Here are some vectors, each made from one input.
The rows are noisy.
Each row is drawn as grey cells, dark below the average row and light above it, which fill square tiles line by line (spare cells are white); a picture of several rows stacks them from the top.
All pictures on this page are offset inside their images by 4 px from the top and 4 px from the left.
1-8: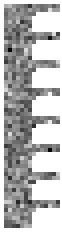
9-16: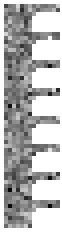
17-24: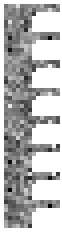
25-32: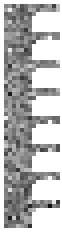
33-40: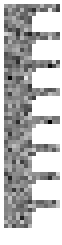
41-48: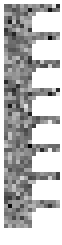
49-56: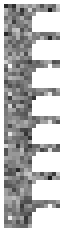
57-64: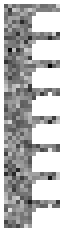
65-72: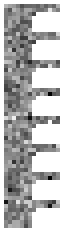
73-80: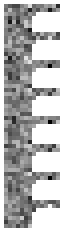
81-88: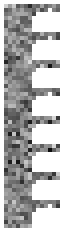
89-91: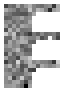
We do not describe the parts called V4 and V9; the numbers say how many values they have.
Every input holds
a point on a 7-point line, a true/false value, a value of V4 and a value of V9.
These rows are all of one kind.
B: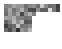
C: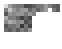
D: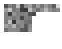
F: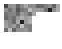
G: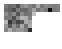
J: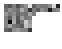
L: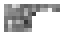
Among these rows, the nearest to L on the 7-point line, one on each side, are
C and D.
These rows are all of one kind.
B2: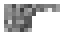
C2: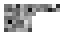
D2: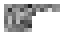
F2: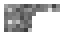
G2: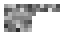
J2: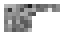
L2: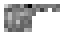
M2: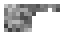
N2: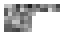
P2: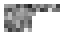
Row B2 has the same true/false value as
F2 and M2.
